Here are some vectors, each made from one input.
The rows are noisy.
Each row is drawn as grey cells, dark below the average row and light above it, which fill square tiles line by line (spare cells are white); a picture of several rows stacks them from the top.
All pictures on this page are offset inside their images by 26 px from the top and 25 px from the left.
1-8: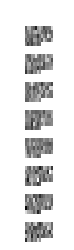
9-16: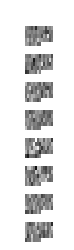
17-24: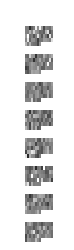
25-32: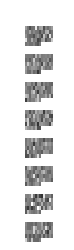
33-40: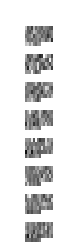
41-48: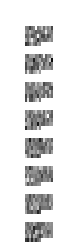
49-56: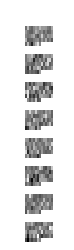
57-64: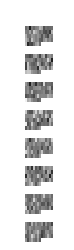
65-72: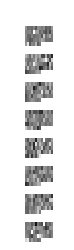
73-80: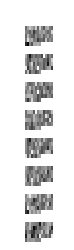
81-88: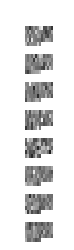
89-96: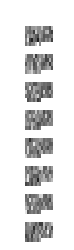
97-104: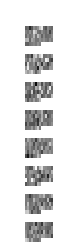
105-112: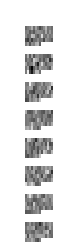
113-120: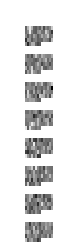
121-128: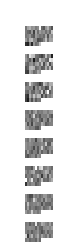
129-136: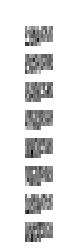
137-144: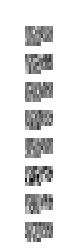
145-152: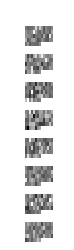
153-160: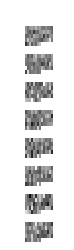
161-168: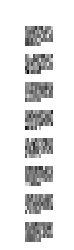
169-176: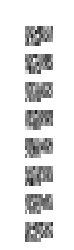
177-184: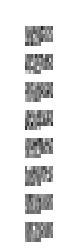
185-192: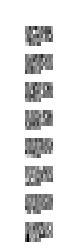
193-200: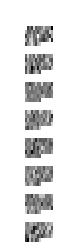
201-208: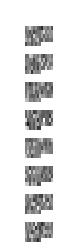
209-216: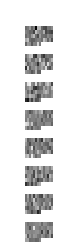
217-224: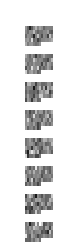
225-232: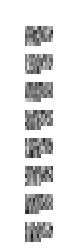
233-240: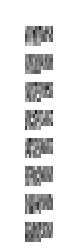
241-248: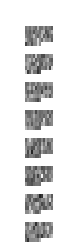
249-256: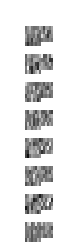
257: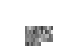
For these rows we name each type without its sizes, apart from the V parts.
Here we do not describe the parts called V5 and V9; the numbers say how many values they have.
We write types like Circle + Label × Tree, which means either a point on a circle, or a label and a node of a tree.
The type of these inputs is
Bool × (Line + V5) × V9.
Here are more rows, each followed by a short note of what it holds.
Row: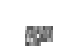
a point on a line, a true/false value and a value of V9
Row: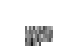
a true/false value, a value of V5 and a value of V9
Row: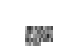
a point on a line, a true/false value and a value of V9
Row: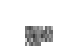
a point on a line, a true/false value and a value of V9
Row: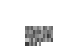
a true/false value, a value of V5 and a value of V9
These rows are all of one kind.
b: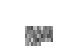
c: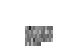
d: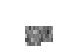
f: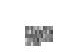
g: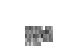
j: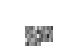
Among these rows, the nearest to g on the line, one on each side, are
c and f.
